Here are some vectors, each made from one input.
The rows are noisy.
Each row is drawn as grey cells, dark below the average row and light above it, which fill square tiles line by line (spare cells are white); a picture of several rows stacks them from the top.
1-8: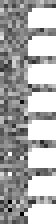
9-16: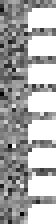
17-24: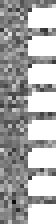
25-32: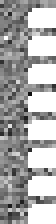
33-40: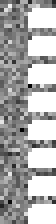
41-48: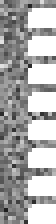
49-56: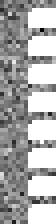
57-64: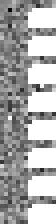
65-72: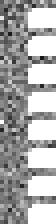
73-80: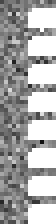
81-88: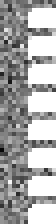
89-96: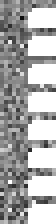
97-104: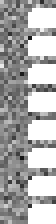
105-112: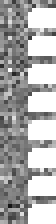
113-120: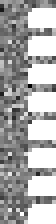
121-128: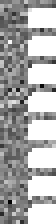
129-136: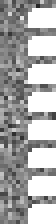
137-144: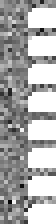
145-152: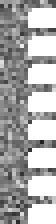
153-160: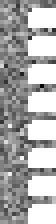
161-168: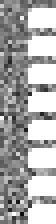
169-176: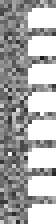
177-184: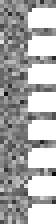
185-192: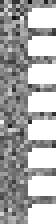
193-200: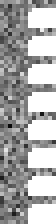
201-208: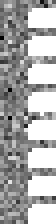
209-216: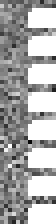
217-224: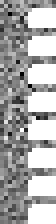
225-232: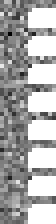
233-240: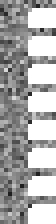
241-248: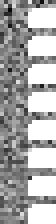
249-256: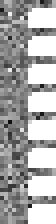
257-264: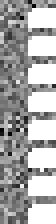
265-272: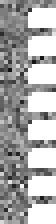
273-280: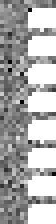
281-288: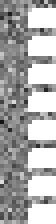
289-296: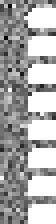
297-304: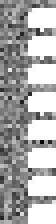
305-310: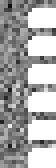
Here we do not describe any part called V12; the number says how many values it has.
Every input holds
two labels (each one of 10) and a point on a 7-point line, together with either a point on an 8-point line, or a value of V12.
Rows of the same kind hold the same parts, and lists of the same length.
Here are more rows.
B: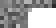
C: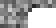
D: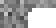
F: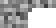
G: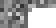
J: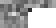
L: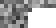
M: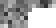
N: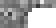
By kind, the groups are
B, C, D, F, L, N
G, J, M

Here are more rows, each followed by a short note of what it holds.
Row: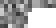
two labels (each one of 10), a point on a 7-point line and a value of V12
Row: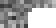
two labels (each one of 10), a point on a 7-point line and a point on an 8-point line
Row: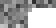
two labels (each one of 10), a point on a 7-point line and a point on an 8-point line
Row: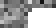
two labels (each one of 10), a point on a 7-point line and a value of V12
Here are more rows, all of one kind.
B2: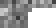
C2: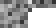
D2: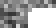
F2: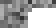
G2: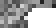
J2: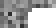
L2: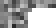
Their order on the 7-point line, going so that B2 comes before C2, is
L2, G2, B2, C2, F2, J2, D2.
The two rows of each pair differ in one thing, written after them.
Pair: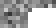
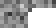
the place on the 7-point line
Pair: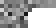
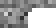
the value of V12
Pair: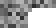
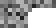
the place on the 7-point line
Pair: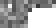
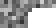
one of the two labels
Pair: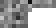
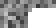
one of the two labels
